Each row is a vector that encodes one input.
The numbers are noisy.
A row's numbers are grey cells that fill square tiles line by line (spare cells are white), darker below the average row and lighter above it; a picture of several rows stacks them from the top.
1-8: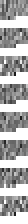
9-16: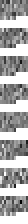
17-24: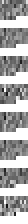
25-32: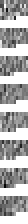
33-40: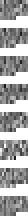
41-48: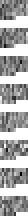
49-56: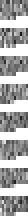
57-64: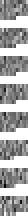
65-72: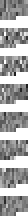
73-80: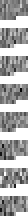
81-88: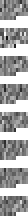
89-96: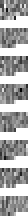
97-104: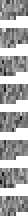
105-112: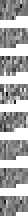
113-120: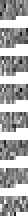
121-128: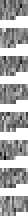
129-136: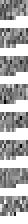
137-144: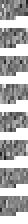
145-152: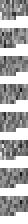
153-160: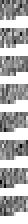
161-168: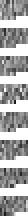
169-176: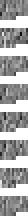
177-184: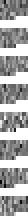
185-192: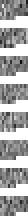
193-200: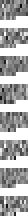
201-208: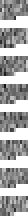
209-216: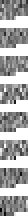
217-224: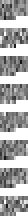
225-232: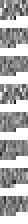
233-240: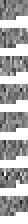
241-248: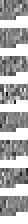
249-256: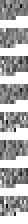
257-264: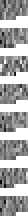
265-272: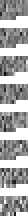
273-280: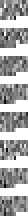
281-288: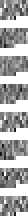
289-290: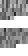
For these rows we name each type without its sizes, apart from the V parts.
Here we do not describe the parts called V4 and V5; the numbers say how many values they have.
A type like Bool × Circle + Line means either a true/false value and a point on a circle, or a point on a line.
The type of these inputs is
Line × (Line + V5) + V4.
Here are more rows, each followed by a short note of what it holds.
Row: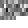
a value of V4
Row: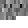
a point on each of two lines
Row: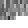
a point on a line and a value of V5
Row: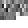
a value of V4
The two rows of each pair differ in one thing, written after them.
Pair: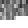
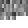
the place on the line
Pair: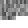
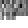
the place on the line
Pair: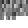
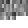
the place on the line
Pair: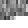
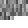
the value of V5
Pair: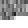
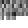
the place on the line
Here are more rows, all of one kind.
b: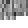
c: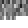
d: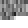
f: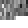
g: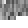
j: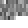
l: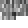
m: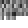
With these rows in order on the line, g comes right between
j and l.
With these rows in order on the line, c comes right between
f and m.
